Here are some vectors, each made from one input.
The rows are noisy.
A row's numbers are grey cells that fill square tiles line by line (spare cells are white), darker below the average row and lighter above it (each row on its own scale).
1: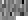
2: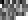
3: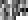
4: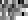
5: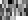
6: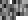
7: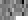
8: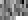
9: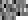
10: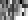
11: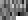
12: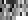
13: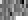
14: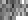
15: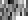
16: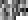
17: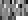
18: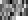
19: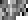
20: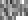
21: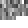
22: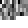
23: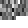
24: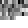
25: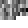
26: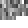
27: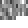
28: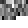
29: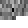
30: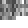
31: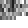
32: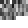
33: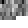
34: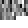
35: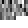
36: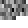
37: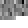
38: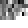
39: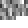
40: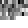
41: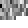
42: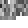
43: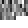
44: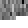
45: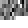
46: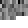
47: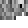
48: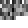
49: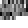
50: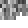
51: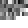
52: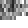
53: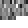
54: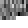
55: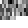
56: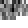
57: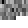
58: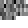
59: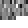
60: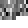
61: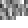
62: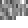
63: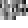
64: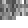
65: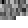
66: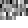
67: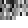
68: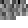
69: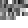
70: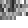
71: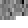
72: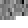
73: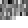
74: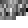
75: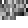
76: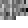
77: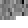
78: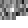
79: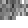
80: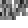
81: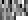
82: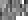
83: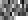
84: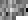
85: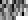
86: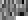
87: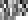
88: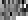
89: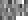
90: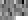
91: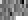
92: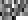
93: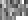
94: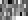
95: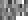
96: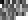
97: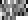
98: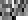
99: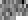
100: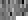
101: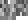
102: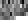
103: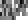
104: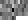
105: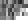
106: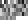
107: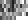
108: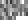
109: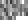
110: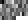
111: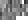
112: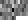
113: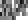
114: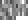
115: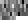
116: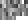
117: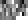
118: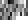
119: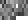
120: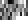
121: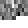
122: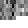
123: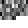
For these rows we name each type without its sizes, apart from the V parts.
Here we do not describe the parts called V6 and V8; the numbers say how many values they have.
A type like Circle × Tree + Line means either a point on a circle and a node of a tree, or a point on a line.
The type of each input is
Label × ((Tree + Unit) × V6 + V8).
